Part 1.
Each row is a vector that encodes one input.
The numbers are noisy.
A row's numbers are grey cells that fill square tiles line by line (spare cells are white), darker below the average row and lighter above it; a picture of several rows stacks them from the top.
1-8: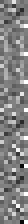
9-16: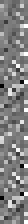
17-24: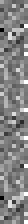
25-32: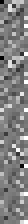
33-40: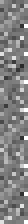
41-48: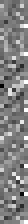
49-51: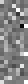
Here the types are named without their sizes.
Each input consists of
a point on a line.
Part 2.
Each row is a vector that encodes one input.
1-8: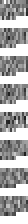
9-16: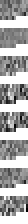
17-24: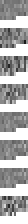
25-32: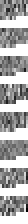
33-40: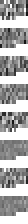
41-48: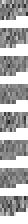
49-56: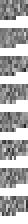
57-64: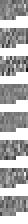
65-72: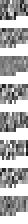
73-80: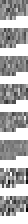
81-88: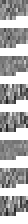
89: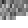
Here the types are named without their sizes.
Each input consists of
a node of a tree.
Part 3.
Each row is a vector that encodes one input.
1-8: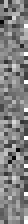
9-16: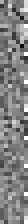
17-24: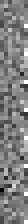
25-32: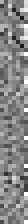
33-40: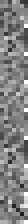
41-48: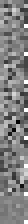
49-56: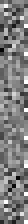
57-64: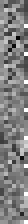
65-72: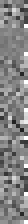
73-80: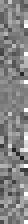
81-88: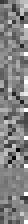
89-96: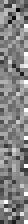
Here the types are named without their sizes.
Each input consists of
a node of a tree.
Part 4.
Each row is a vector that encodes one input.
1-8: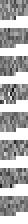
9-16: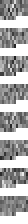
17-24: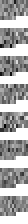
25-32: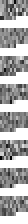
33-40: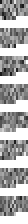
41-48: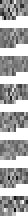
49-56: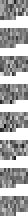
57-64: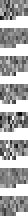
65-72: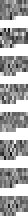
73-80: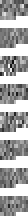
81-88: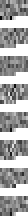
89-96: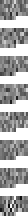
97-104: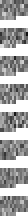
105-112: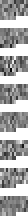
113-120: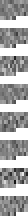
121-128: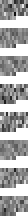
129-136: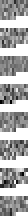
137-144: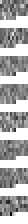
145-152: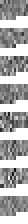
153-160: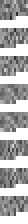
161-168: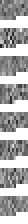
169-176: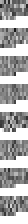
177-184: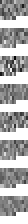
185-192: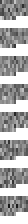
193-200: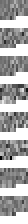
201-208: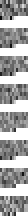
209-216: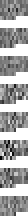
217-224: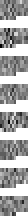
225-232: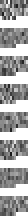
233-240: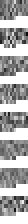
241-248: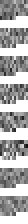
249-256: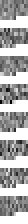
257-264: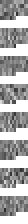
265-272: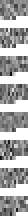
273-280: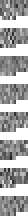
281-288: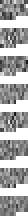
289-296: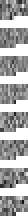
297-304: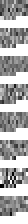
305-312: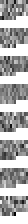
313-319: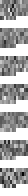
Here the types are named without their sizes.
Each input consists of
a point on a line.
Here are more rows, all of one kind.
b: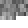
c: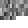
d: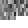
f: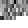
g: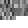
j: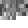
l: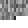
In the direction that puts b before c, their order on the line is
d, f, l, j, b, g, c.
